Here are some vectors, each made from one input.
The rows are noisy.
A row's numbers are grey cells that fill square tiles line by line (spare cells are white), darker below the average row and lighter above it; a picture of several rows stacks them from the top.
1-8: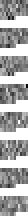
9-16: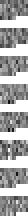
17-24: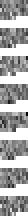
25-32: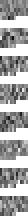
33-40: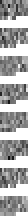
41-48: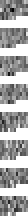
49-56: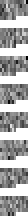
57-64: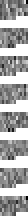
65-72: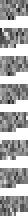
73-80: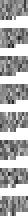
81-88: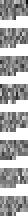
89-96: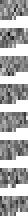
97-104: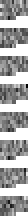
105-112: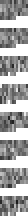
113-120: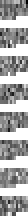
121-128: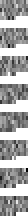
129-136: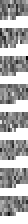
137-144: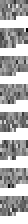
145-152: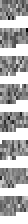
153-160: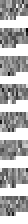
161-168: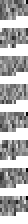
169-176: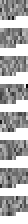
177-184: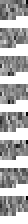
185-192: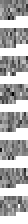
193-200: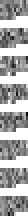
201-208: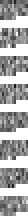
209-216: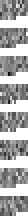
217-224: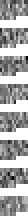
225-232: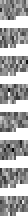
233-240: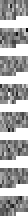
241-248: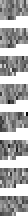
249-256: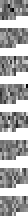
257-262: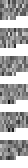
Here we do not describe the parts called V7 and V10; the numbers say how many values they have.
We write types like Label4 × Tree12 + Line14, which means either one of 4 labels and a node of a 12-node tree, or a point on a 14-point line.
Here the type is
Bool × V7 × V10 + (Circle5 + Unit) × Line8.
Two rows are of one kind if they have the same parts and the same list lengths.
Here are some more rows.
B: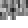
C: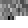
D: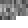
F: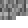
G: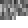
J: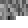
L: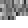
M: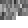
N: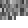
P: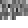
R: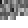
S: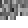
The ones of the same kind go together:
B, N, P, R, S
C, D, G, J, M
F, L

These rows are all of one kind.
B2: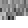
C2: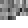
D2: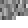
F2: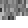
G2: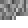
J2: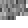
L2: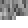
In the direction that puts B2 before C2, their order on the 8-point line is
B2, F2, J2, C2, L2, D2, G2.
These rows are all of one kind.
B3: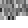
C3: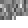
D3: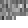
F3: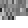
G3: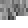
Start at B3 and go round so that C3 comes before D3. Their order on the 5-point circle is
B3, C3, G3, F3, D3.
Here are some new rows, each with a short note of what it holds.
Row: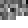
a true/false value, a value of V7 and a value of V10
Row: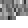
a point on a 5-point circle and a point on an 8-point line
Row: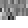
a point on a 5-point circle and a point on an 8-point line
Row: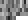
a point on a 5-point circle and a point on an 8-point line
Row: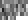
a true/false value, a value of V7 and a value of V10
